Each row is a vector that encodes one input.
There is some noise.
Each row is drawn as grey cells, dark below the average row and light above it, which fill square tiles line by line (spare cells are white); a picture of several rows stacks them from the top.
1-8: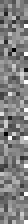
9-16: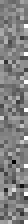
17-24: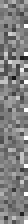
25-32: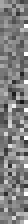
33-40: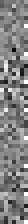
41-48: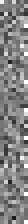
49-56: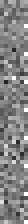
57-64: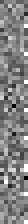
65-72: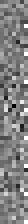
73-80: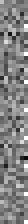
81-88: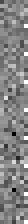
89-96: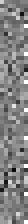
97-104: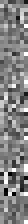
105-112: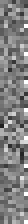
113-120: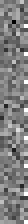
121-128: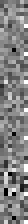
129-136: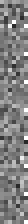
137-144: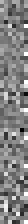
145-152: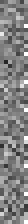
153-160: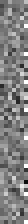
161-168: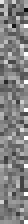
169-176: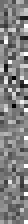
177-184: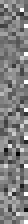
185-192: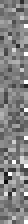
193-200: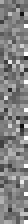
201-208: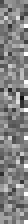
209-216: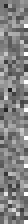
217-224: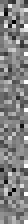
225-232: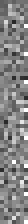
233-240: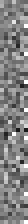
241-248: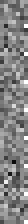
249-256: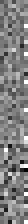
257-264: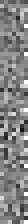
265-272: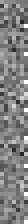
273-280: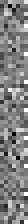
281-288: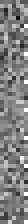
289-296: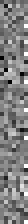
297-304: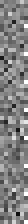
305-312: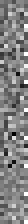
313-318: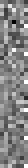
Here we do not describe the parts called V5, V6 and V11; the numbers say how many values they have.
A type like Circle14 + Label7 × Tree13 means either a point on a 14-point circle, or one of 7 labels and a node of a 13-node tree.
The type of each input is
(Bool × Bool × Bool × Tree12 + (Line7 + V5) × V6) × V11.
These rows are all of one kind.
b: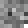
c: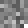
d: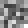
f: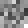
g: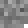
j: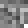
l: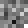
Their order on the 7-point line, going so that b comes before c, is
g, d, b, c, f, j, l.
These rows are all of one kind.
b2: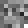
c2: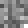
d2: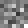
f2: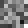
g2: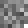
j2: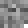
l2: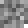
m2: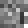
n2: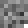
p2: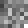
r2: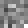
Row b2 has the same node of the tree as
g2, l2, p2 and r2.
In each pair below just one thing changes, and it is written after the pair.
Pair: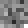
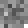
the value of V6
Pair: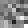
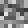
the value of V6
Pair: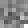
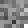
the value of V11
